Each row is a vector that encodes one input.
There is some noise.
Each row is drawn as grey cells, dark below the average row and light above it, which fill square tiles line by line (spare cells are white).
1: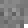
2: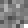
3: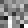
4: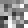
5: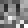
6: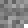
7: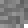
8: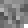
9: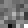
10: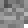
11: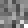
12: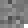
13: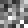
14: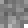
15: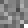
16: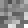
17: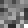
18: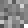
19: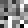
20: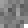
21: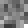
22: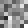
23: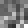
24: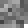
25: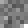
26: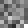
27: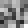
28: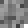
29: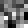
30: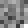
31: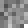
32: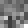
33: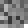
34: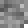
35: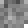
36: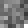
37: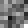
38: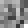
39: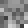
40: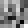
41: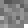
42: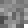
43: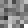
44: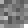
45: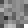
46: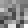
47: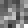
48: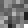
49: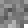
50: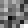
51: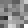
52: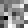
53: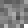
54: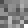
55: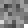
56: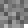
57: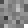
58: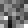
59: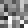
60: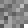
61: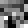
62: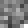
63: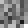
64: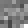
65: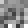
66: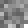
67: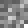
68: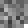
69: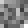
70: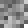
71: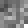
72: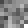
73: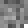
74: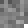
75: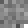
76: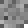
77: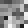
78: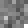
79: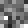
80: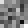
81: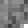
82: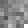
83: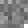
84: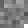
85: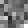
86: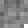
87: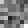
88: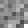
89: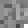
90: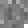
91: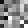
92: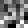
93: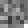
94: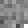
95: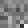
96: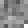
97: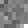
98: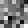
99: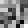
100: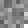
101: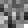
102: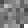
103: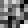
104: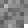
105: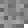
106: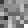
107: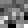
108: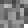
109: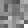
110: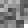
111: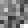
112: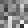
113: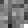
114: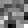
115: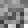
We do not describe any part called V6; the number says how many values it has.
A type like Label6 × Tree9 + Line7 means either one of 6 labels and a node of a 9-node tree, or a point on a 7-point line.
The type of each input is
List3(Line5) × V6.
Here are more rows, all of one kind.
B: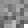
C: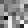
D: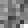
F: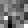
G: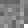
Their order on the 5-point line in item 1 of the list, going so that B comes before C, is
B, F, D, C, G.
